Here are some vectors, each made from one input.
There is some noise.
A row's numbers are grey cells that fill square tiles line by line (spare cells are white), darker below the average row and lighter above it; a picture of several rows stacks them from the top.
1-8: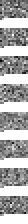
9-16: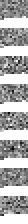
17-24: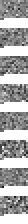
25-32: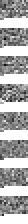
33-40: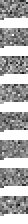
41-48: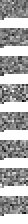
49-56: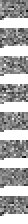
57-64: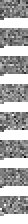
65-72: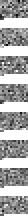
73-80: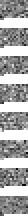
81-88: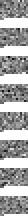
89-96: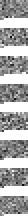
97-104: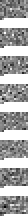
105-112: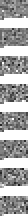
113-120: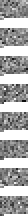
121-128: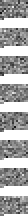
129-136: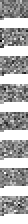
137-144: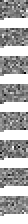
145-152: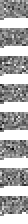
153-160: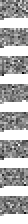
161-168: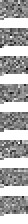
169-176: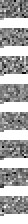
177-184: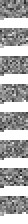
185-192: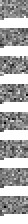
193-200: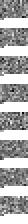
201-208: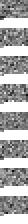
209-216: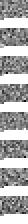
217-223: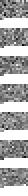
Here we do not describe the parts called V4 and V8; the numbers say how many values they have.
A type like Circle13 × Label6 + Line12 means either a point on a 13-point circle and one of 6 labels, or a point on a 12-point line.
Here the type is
Bool × (Circle9 + Unit) + V4 × V8.
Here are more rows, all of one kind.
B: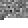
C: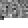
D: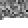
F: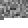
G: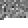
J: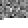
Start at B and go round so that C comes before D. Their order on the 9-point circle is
B, C, F, D, J, G.
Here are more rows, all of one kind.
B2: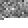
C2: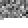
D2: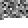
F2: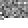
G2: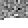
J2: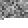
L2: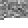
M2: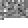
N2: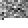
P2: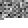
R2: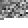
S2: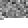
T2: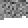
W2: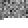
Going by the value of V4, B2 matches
F2, J2 and S2.
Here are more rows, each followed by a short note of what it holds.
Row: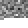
a value of V4 and a value of V8
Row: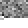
a value of V4 and a value of V8
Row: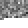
a value of V4 and a value of V8
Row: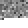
a value of V4 and a value of V8
